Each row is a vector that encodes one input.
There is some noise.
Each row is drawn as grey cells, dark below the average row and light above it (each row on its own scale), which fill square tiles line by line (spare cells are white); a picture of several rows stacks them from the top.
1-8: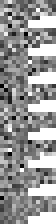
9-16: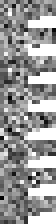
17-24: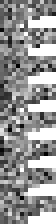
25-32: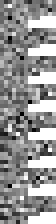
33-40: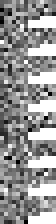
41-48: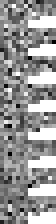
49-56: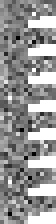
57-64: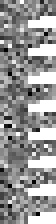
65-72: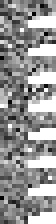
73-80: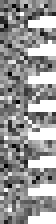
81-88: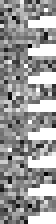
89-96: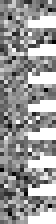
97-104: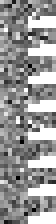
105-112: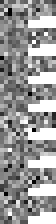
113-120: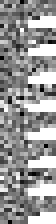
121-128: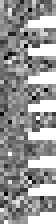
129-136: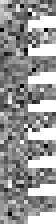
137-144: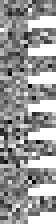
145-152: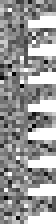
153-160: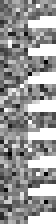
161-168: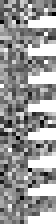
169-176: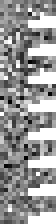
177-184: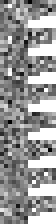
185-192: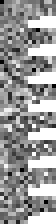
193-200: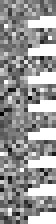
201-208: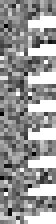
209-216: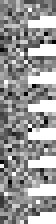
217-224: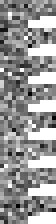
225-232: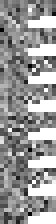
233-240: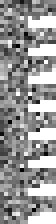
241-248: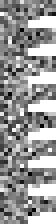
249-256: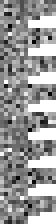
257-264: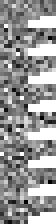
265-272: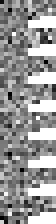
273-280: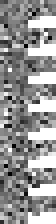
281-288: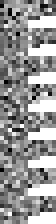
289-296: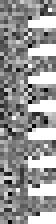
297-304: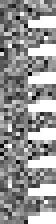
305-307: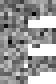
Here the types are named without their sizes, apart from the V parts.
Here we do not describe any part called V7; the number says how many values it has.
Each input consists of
a point on a circle and a true/false value, together with either a point on a line, or a value of V7.
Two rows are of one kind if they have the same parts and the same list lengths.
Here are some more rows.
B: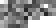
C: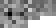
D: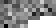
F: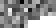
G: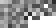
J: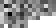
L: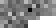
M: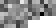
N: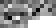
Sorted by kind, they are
B, F, G, J, L
C, D, M, N

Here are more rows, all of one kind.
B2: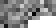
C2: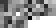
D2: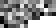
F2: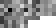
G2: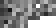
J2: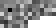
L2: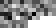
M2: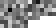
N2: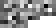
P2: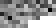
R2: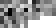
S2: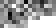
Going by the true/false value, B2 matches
C2, L2 and P2.
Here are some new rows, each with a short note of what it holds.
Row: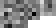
a point on a circle, a true/false value and a value of V7
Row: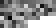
a point on a circle, a point on a line and a true/false value
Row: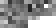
a point on a circle, a true/false value and a value of V7
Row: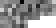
a point on a circle, a true/false value and a value of V7
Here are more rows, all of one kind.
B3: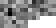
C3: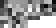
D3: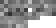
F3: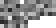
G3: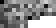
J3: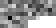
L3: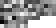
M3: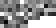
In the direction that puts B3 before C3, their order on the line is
D3, J3, M3, F3, L3, B3, C3, G3.
